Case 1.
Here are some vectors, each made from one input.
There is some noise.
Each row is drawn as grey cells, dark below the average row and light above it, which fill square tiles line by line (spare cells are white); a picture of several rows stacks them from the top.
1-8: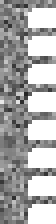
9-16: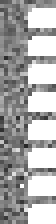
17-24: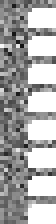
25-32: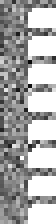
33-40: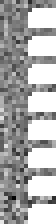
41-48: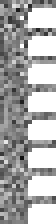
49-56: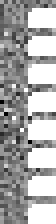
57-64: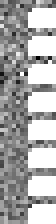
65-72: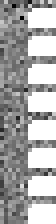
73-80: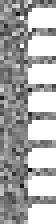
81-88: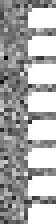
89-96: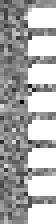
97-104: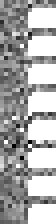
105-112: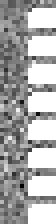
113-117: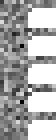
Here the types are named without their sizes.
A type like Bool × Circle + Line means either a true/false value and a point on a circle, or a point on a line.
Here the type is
Label.
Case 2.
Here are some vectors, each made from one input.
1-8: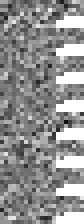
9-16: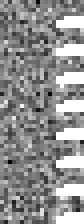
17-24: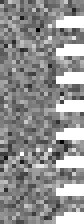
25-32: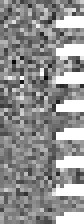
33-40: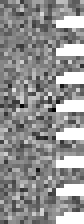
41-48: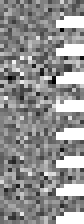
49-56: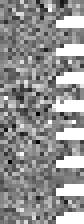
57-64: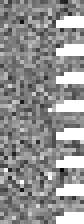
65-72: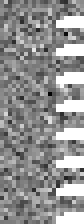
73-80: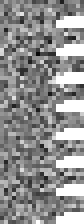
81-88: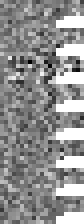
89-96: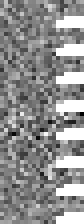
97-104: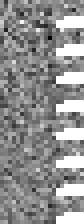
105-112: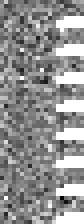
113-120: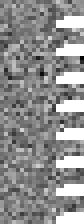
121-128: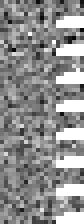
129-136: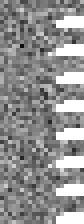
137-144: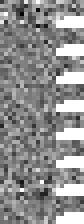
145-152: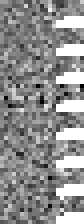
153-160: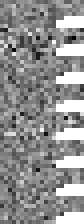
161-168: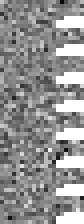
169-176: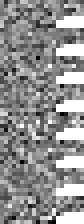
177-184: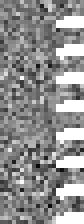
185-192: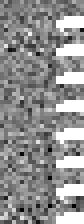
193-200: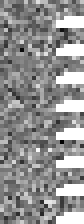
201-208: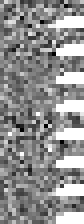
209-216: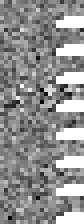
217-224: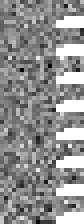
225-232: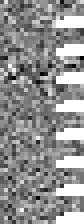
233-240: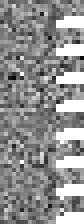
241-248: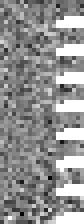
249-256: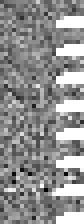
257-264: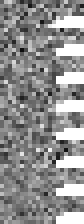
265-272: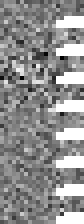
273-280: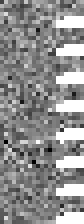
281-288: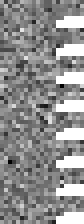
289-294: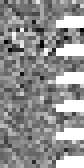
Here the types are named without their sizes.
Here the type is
Line.
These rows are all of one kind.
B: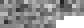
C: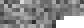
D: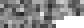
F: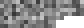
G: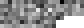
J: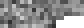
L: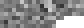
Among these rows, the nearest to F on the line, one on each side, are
D and J.
